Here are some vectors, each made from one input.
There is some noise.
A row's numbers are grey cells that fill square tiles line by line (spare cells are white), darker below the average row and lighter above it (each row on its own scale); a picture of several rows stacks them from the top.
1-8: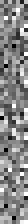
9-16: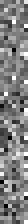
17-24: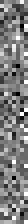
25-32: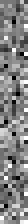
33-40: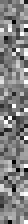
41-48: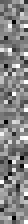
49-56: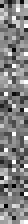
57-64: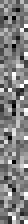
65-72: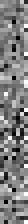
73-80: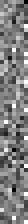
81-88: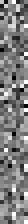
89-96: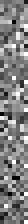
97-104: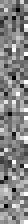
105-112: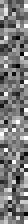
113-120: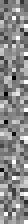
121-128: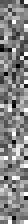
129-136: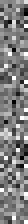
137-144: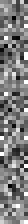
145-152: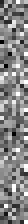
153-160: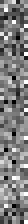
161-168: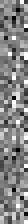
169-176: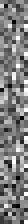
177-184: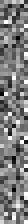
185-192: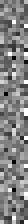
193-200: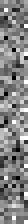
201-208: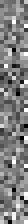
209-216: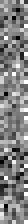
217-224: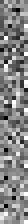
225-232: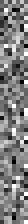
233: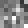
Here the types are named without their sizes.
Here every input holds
either a point on a circle and a true/false value, or a fixed value.
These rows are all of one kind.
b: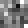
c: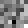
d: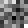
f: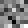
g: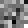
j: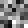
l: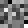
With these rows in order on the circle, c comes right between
b and l.
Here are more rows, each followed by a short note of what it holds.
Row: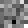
a point on a circle and a true/false value
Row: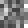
a fixed value
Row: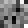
a point on a circle and a true/false value
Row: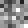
a fixed value
